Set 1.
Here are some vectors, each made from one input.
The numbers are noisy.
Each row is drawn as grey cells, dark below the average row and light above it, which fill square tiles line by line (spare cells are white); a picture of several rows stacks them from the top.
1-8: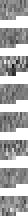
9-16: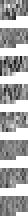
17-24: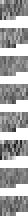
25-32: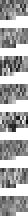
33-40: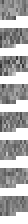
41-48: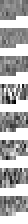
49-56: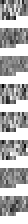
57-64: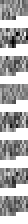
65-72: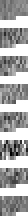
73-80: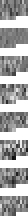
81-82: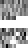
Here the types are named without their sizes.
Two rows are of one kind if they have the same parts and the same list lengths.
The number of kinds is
2.
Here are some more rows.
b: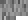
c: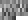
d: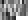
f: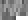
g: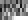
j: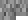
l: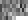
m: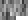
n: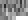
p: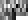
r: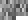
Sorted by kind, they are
b, c, d, f, g, m, r
j, l, n, p

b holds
a point on a line and four true/false values.
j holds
a point on a line.
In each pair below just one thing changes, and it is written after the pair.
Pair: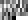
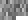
one of the four true/false values
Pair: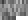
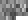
one of the four true/false values
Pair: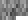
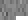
the place on the line
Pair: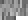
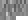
one of the four true/false values
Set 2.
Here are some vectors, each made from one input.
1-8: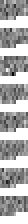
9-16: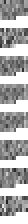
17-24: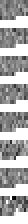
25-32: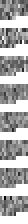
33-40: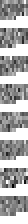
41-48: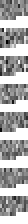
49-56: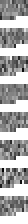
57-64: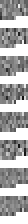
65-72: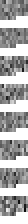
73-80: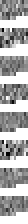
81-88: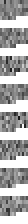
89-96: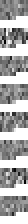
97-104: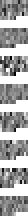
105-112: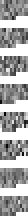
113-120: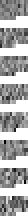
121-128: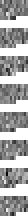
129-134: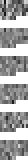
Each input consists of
either a point on a 9-point line, or a point on a 14-point line.
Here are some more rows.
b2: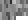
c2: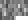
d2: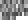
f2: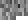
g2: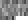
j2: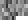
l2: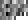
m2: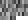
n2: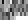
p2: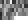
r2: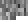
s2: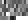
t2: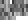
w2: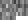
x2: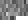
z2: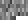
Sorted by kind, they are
b2, d2, l2, n2, t2
c2, f2, g2, j2, m2, p2, r2, s2, w2, x2, z2

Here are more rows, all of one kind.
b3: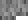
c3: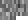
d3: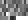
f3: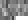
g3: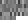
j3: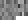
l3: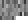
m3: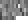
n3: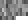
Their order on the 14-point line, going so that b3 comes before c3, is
f3, m3, n3, b3, d3, l3, j3, c3, g3.
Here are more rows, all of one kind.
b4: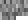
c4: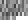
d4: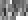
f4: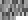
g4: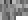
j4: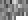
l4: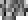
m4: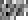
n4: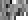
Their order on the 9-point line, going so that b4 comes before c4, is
j4, g4, n4, b4, f4, l4, m4, c4, d4.
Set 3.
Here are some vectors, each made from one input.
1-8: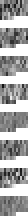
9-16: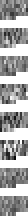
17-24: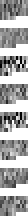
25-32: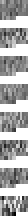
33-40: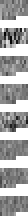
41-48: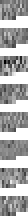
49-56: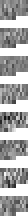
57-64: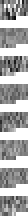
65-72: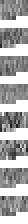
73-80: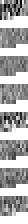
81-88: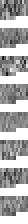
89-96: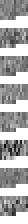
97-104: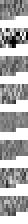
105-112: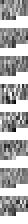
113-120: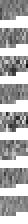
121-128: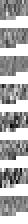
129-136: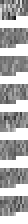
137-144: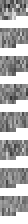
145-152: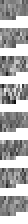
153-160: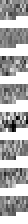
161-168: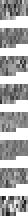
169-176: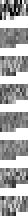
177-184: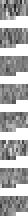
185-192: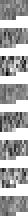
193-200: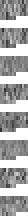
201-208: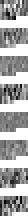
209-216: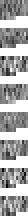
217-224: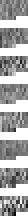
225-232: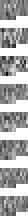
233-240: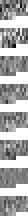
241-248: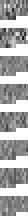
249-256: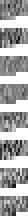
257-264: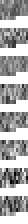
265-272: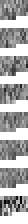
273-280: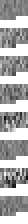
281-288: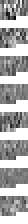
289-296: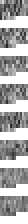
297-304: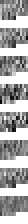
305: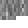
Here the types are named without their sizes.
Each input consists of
a point on a line and five true/false values.
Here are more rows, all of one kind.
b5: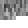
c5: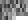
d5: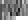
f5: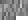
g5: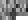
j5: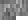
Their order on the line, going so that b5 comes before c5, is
b5, f5, j5, c5, g5, d5.
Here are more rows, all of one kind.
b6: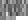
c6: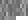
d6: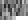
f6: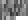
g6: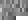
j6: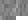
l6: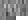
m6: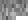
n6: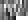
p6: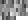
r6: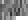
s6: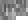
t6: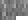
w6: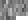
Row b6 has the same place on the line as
m6, p6 and s6.
